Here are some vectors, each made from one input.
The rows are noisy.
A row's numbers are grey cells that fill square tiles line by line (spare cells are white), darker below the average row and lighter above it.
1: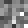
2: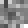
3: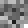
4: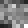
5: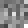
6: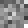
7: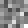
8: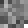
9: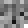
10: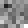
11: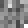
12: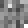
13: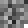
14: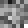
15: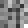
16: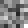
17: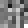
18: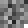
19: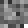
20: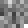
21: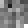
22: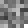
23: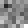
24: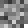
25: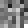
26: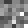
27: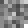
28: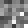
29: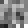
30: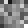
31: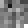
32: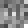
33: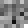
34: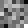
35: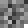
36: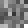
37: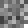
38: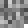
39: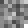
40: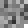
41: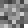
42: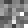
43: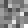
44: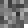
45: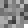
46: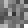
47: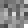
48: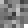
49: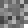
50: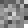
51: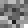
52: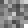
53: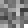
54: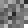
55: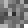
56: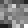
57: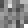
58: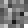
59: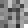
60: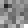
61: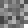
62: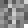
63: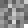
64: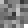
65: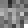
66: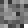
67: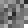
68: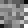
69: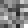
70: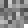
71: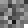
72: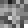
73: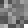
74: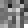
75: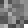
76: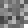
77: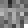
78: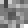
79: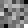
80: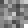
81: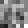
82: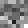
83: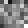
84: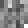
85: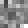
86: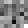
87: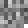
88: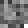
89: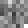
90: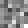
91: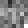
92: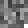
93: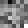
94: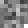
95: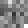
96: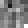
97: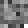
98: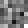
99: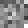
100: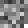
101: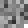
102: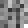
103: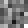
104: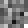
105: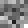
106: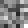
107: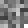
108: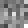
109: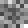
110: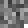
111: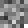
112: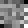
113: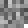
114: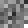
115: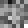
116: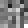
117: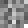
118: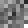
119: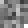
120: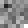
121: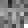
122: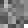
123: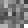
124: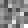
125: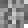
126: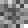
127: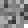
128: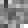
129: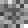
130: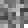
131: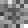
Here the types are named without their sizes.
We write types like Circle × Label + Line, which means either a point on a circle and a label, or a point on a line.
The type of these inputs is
Bool × Bool × Bool × Bool × Bool + Label.
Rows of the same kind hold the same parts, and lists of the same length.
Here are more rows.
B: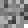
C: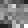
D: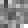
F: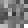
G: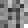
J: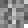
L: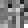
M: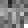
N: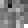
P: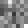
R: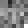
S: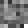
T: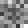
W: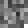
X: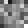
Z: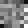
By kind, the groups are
B, D, F, G, J, L, M, N, P, R, S, T, W
C, X, Z

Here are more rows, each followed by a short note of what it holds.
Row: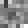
five true/false values
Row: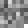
five true/false values
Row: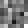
five true/false values
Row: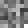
five true/false values
